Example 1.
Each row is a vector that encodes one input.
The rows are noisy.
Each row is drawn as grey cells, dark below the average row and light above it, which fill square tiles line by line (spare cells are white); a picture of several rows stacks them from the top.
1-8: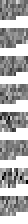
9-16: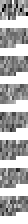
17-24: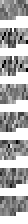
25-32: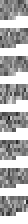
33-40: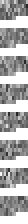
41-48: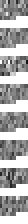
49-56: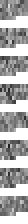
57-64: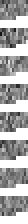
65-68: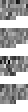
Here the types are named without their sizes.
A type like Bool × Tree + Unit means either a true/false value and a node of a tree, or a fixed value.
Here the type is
Bool × Bool × Bool × Bool + Unit.
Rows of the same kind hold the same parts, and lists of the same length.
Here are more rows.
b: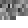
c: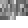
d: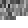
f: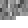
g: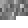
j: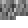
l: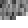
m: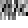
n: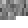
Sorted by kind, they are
b, c, d, f, g, j, l, n
m

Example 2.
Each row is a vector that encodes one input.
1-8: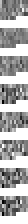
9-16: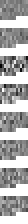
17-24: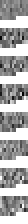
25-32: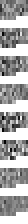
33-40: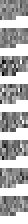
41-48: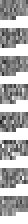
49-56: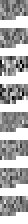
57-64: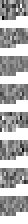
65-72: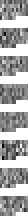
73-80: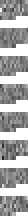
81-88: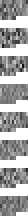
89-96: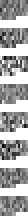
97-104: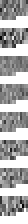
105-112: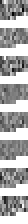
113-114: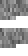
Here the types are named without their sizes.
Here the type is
Line.
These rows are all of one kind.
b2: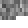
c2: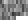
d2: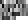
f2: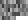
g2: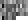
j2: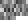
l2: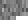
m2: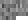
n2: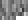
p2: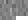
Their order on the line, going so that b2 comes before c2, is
p2, f2, l2, j2, b2, m2, d2, c2, n2, g2.
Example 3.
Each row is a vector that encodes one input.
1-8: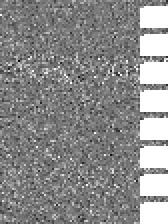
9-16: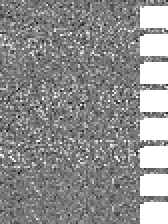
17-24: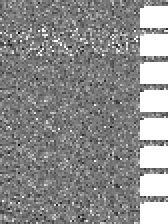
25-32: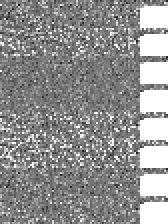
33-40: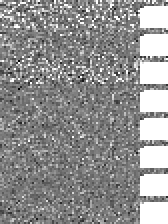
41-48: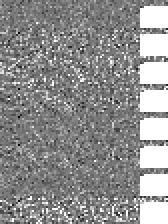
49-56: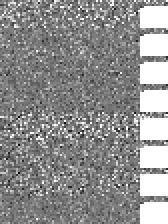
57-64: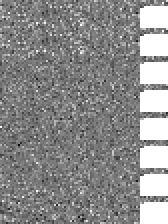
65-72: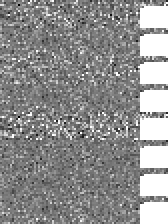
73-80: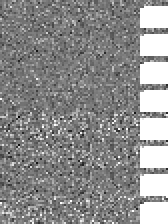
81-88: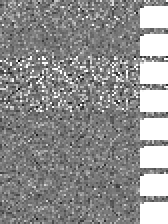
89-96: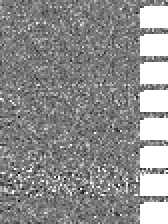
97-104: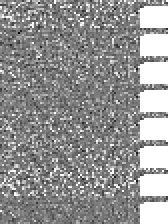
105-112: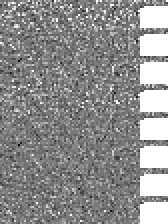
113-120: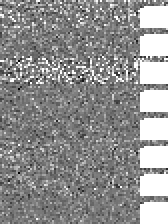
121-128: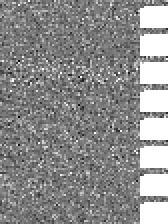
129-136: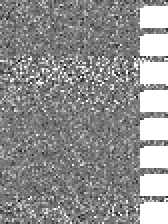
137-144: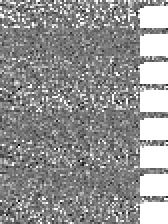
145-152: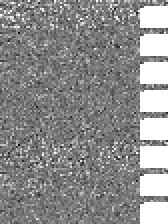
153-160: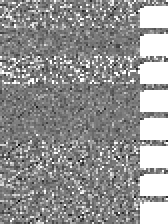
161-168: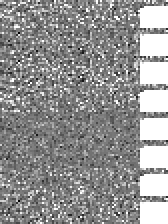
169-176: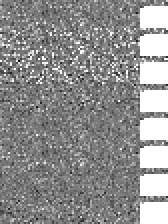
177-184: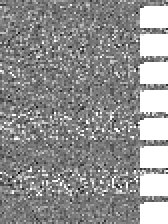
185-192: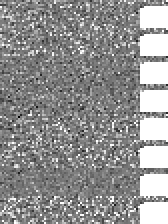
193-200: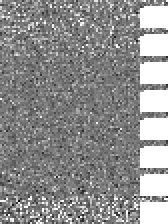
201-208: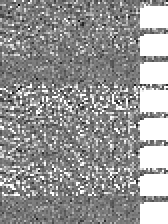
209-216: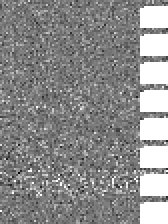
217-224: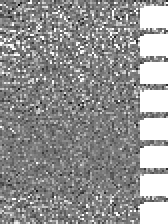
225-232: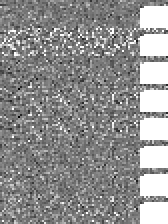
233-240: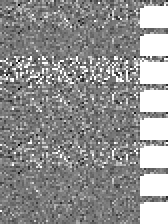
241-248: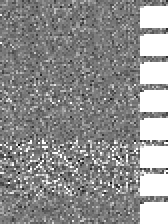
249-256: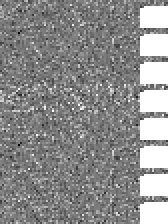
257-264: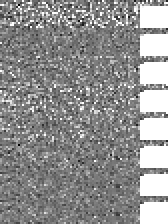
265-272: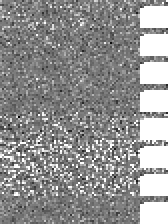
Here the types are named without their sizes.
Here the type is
Circle.
